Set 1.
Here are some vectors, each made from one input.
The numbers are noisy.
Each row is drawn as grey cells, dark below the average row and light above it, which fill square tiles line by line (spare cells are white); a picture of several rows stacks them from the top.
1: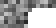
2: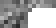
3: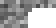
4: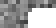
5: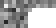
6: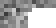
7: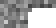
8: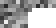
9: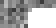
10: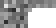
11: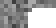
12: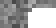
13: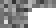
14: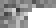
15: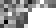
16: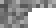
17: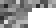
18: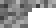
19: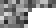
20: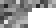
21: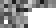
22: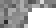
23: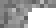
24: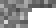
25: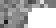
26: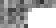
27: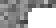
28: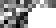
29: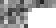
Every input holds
one of 5 labels.
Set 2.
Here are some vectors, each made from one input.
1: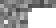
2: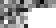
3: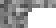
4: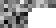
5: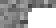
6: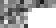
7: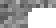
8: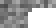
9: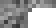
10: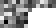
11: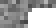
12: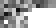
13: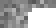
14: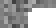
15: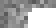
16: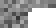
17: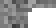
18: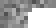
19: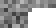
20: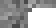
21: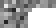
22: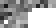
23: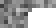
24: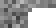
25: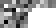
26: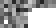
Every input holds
one of 6 labels.
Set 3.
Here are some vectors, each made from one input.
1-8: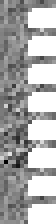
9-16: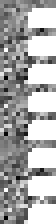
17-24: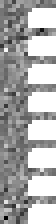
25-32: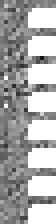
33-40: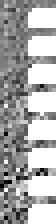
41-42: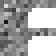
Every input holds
one of 6 labels.
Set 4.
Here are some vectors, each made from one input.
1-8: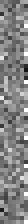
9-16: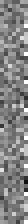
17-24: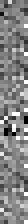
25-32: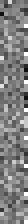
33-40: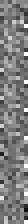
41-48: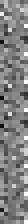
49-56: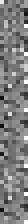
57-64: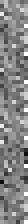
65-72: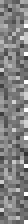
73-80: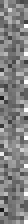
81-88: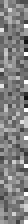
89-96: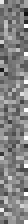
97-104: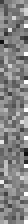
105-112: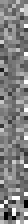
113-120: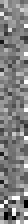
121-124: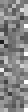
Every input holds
either a point on an 11-point circle, or a fixed value.
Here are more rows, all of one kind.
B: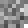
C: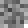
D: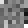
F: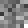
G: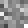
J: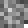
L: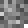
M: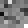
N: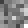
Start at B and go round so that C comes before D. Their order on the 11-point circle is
B, N, C, F, M, D, L, J, G.
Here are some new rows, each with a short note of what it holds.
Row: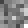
a point on an 11-point circle
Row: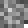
a point on an 11-point circle
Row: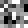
a fixed value
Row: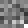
a point on an 11-point circle
